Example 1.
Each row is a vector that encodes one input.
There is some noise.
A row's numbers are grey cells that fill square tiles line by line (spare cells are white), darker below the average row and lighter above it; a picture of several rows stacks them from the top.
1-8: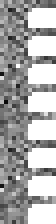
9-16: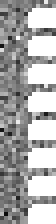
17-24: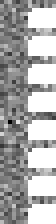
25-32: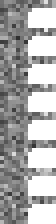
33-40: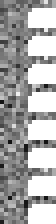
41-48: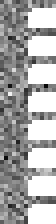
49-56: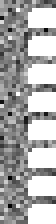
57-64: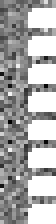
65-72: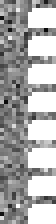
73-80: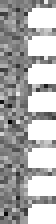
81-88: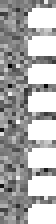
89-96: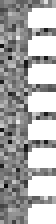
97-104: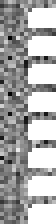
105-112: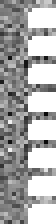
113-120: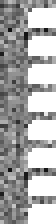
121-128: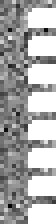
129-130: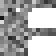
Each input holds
either one of 8 labels, or a point on a 6-point line.
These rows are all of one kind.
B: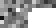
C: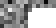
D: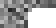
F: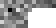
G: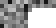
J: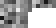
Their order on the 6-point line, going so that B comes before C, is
D, F, B, J, C, G.
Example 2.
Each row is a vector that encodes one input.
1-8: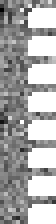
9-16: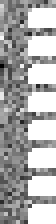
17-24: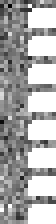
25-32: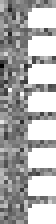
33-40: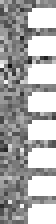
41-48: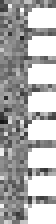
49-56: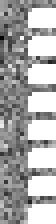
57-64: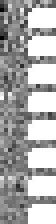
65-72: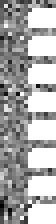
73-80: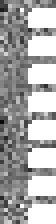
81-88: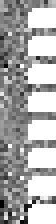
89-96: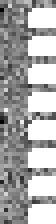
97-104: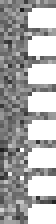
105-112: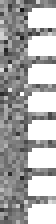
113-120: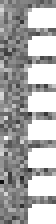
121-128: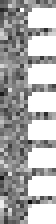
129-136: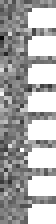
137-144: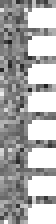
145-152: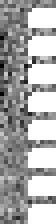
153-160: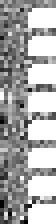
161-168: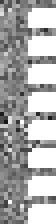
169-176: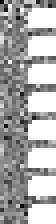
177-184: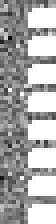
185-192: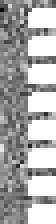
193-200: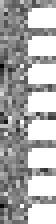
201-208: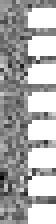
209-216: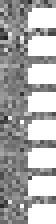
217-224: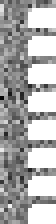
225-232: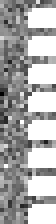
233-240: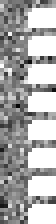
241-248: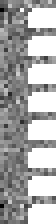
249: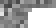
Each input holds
a point on a 10-point line, together with either a fixed value, or a node of a 16-node tree.
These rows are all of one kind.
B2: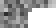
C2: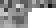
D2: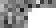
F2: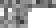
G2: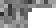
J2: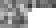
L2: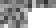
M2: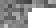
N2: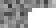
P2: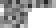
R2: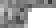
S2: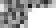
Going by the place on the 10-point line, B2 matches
G2 and P2.
